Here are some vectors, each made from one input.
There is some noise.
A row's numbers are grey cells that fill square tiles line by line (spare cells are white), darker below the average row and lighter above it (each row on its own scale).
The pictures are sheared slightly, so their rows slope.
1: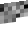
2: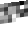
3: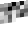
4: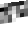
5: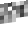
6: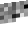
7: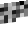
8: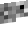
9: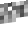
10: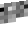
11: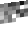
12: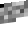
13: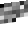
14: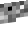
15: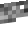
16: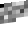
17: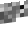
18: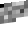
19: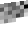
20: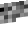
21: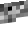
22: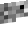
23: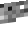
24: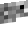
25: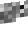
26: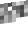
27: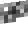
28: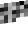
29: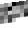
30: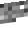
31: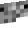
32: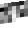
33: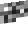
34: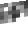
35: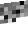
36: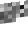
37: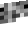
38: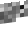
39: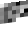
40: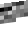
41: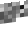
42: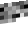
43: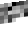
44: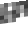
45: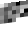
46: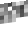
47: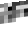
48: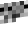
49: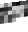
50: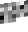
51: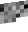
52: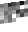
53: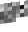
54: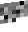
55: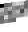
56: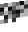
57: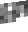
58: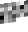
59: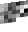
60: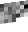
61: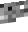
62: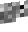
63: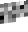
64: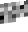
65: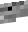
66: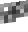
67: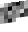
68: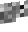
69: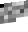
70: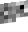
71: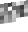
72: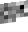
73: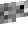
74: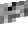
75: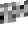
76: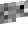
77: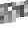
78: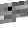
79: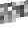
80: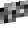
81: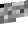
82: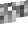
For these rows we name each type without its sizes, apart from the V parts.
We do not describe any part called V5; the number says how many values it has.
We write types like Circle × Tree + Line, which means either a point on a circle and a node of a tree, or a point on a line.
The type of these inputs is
(Bool × Circle + Unit) × V5.
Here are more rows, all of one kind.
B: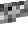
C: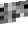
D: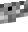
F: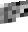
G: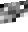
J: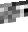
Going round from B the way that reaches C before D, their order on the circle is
B, C, F, J, G, D.
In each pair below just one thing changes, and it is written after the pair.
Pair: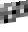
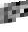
the true/false value
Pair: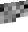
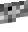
the true/false value
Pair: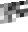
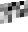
the place on the circle
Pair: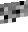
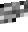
the value of V5
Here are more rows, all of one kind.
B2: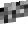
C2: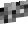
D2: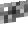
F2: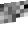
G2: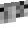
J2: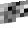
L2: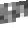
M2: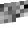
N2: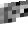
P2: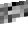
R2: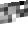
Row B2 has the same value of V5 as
C2, D2, J2 and N2.
